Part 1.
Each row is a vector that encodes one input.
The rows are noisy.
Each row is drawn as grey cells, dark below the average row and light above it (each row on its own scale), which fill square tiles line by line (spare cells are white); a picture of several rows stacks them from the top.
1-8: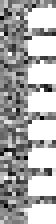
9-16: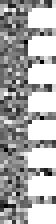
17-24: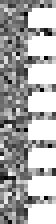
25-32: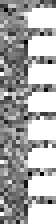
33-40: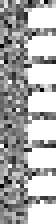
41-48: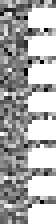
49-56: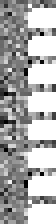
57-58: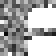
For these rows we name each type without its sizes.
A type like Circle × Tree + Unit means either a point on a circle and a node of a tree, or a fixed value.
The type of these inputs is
Bool × Bool × Bool × Bool + Unit.
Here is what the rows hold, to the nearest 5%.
About 5% of them hold a fixed value. The rest hold four true/false values.
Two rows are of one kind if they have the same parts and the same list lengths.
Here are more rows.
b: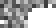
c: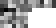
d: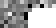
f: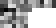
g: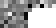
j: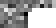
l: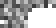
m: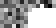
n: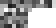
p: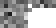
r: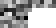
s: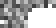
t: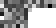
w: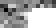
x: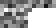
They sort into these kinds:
b, l, s
c, d, f, g, j, m, n, p, r, t, w, x

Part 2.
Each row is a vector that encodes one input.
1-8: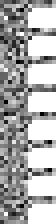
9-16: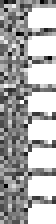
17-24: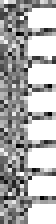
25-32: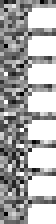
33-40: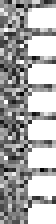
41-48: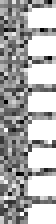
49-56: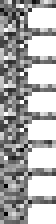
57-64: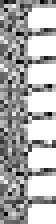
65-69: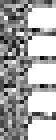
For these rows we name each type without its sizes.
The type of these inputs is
Bool × Bool × Bool.
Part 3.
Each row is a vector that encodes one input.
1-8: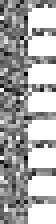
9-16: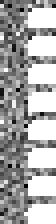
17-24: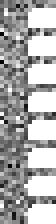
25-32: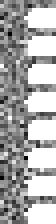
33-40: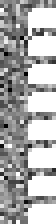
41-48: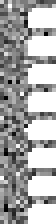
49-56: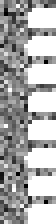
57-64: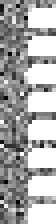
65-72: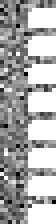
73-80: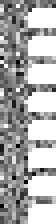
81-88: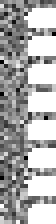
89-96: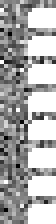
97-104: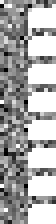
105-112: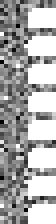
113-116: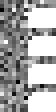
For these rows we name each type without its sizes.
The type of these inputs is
Bool × Bool × Bool × Bool × Bool.
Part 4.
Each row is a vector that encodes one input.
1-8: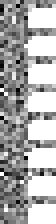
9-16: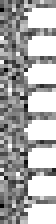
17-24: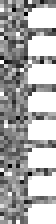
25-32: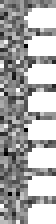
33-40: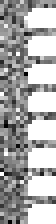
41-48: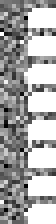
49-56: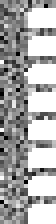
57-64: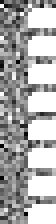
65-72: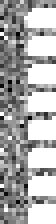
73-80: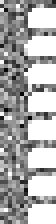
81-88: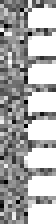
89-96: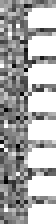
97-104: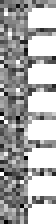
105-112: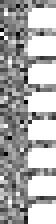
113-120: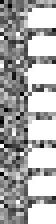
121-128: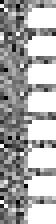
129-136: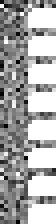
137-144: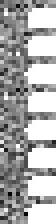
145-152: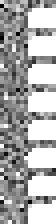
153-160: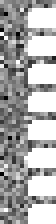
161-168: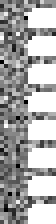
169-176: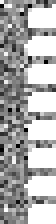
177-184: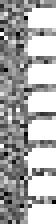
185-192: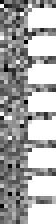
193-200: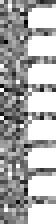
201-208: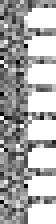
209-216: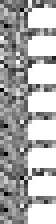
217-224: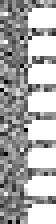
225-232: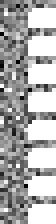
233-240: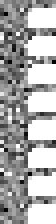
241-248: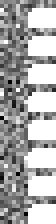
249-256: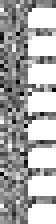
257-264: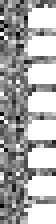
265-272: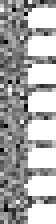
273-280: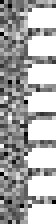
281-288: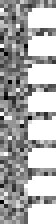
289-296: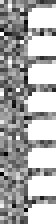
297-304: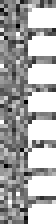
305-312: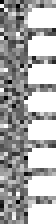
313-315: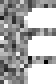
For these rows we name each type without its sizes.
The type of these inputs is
Bool × Bool × Bool × Bool × Bool.
